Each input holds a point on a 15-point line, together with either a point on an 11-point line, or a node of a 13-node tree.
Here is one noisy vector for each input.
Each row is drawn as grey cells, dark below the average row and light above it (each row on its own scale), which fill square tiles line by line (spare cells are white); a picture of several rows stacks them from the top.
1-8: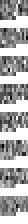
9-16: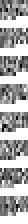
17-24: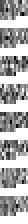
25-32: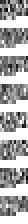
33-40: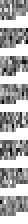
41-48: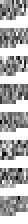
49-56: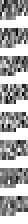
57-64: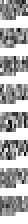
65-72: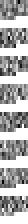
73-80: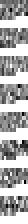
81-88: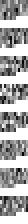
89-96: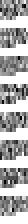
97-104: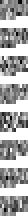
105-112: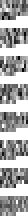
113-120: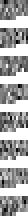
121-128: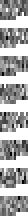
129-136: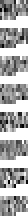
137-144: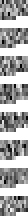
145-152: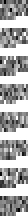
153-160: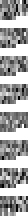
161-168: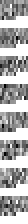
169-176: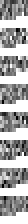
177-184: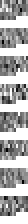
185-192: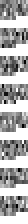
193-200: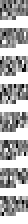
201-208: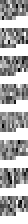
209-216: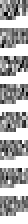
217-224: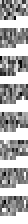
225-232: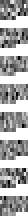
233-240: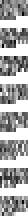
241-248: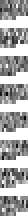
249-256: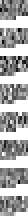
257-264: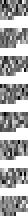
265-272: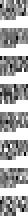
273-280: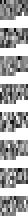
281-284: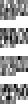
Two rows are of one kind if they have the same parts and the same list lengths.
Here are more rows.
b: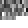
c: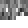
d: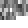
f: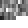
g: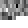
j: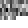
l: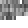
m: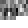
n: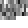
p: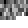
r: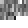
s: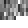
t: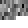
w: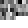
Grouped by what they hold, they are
b, c, d, f, g, p, s, t, w
j, l, m, n, r

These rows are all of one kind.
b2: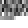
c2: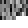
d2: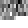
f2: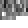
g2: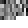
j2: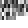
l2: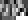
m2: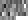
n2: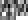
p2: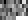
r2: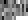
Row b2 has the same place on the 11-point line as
d2 and f2.
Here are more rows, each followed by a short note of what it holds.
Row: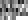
a point on a 15-point line and a node of a 13-node tree
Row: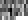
a point on a 15-point line and a node of a 13-node tree
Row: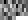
a point on an 11-point line and a point on a 15-point line
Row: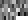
a point on an 11-point line and a point on a 15-point line
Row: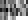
a point on a 15-point line and a node of a 13-node tree
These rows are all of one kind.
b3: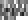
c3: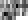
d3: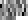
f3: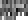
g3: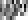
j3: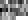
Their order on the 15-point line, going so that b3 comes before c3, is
j3, d3, b3, g3, c3, f3.
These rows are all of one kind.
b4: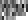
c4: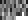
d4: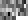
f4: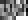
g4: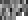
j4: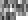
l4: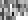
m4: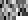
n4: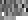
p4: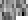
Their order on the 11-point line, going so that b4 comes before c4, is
n4, b4, j4, l4, p4, f4, g4, m4, c4, d4.
